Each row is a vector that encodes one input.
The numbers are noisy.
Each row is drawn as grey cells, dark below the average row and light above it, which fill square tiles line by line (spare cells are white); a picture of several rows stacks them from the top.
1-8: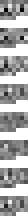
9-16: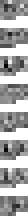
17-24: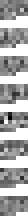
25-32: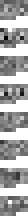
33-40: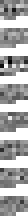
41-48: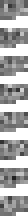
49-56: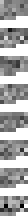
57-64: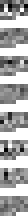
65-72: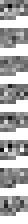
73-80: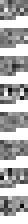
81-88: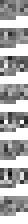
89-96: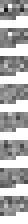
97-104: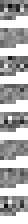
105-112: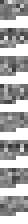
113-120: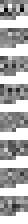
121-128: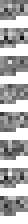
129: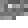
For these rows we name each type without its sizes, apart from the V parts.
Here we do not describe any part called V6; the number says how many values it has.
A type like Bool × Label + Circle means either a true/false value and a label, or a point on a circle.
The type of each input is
Circle × (Line + V6).
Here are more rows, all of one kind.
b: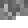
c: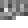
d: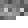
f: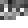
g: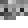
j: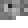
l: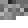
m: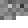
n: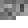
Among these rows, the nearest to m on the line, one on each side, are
b and c.
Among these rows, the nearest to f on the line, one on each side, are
b and n.
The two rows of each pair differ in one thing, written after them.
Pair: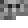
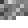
the value of V6
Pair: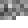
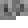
the value of V6
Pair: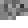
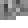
the value of V6
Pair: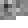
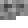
the value of V6
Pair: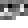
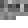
the value of V6
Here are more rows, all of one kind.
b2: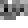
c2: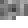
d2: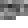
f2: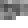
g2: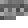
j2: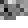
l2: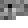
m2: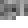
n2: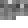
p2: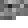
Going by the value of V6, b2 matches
d2, f2, g2 and p2.
